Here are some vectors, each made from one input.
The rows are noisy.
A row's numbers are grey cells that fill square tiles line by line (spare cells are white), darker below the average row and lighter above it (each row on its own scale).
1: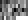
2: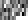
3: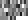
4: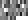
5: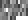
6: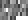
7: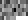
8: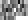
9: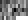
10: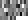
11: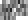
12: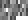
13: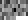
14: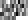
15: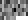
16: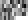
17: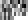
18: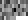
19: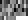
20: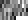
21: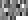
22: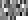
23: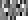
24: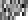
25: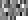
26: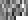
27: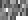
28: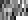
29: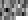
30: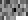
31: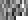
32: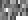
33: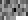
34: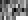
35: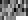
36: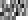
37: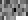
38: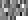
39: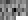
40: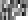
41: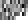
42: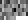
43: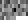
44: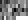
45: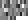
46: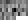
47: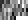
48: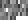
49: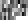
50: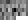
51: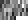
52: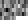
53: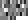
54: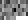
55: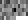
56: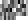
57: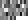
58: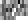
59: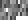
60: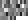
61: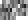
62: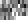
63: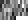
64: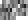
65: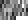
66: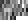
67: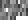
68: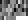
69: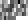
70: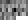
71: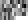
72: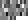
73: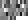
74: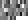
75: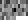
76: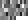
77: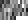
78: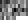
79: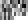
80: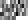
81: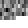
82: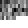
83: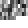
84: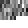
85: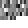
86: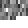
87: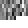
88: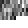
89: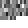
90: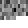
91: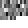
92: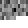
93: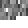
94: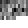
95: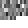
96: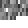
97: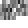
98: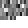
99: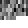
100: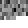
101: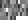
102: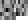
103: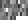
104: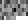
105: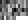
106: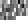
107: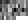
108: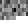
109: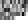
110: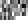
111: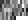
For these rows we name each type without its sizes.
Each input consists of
either a point on each of two lines, or three true/false values.
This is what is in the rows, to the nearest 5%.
About 25% of them hold a point on each of two lines. The rest hold three true/false values.
